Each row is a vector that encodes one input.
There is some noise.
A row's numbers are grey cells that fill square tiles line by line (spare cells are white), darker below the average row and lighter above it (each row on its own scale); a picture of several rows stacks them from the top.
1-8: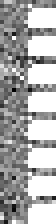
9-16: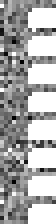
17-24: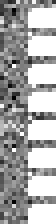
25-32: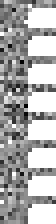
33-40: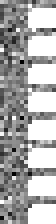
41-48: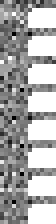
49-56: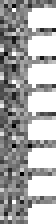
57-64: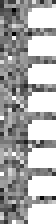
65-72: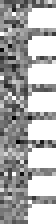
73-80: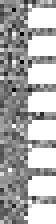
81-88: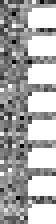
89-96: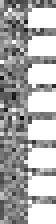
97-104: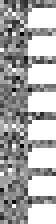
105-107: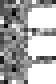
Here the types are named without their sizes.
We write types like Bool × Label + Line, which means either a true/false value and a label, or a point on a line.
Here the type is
Label × Line × (Tree + Unit).
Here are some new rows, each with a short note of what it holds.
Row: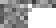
a label and a point on a line
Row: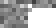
a label and a point on a line
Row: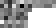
a label, a point on a line and a node of a tree
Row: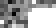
a label and a point on a line
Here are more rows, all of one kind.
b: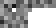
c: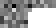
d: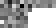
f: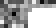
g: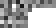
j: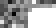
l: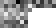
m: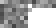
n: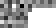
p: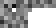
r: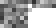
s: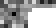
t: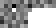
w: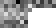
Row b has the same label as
c, p and t.
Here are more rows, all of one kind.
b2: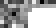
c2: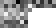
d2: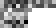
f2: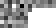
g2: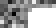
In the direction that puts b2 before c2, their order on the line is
d2, g2, f2, b2, c2.
